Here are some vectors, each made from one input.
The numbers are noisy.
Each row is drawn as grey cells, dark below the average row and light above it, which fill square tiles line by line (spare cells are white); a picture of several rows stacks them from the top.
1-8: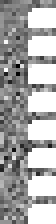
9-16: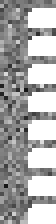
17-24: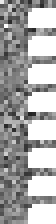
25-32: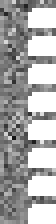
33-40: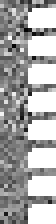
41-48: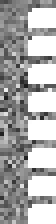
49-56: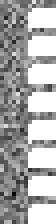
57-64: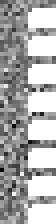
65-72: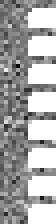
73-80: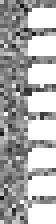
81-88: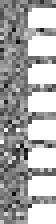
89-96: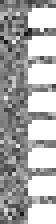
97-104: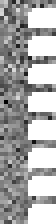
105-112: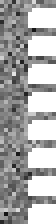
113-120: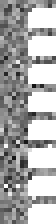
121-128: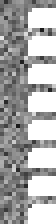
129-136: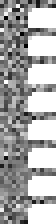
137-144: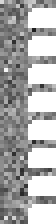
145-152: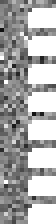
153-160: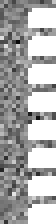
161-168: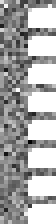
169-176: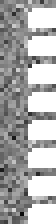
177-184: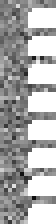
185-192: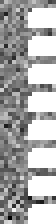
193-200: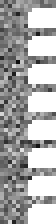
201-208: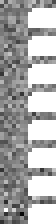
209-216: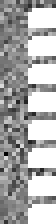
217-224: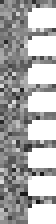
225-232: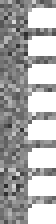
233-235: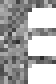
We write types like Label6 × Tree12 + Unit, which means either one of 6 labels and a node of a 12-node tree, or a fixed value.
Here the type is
(Bool × Bool × Bool × Bool + Line14) × Line16 + Line7.
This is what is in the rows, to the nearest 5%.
About 10% of them hold a point on a 7-point line. The rest hold a point on a 16-point line, together with either a point on a 14-point line, or four true/false values.
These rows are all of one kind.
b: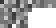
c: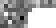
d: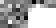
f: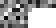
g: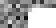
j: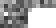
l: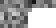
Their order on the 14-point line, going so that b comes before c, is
g, d, l, b, f, j, c.
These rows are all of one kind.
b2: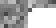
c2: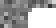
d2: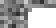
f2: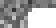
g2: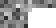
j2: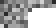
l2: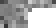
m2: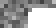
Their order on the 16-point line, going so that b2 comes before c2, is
l2, g2, j2, b2, d2, f2, m2, c2.
